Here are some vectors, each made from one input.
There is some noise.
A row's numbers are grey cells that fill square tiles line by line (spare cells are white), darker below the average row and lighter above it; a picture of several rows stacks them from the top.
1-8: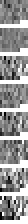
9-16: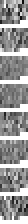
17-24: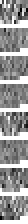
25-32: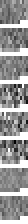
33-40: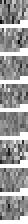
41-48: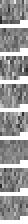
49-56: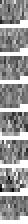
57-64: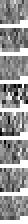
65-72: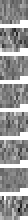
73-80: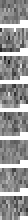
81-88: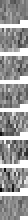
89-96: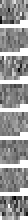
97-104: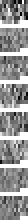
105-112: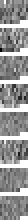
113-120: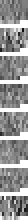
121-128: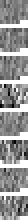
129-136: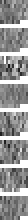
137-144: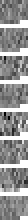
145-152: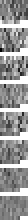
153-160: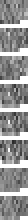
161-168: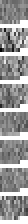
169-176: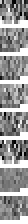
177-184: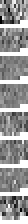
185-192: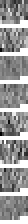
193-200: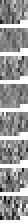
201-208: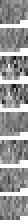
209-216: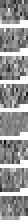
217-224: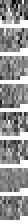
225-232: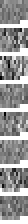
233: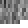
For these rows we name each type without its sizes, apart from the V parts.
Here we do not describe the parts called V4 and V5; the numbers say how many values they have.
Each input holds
either a point on a line and a value of V4, or three true/false values and a value of V5.
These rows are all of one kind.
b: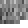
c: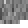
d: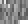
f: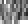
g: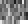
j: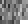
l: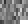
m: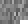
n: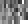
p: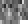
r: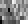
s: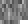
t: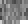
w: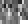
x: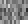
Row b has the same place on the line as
d, f, l and t.
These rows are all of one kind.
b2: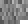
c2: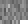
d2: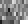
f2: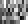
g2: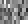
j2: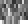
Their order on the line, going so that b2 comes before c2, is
f2, j2, d2, b2, g2, c2.
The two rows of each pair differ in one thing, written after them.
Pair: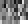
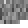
the value of V4
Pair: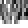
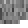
the value of V4
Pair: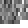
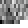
the value of V4
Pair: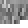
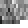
the place on the line
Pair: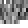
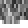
the place on the line
